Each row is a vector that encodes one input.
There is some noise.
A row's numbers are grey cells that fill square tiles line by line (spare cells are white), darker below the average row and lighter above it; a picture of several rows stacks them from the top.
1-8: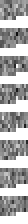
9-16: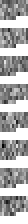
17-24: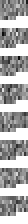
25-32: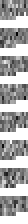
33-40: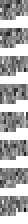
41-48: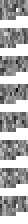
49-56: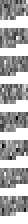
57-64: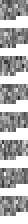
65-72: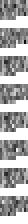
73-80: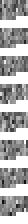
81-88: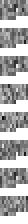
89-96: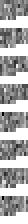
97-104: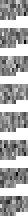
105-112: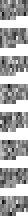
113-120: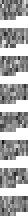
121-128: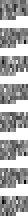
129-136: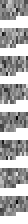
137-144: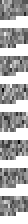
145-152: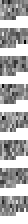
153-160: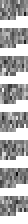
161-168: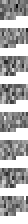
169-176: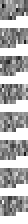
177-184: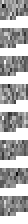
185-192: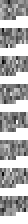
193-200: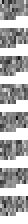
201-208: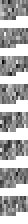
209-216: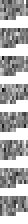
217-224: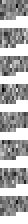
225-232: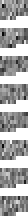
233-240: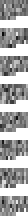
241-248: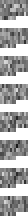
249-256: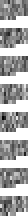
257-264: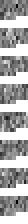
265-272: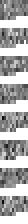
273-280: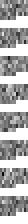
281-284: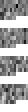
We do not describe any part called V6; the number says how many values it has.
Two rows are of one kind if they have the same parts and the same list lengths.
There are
3 kinds of row.
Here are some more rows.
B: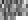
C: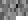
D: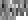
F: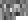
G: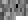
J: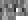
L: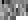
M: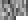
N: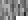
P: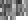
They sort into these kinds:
B, F, L, M, P
C, G, J, N
D

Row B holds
one of 5 labels and three true/false values.
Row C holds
one of 5 labels and a point on a 15-point line.
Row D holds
a value of V6.
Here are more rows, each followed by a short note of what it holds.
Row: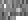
one of 5 labels and a point on a 15-point line
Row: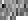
a value of V6
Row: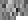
a value of V6
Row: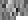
a value of V6
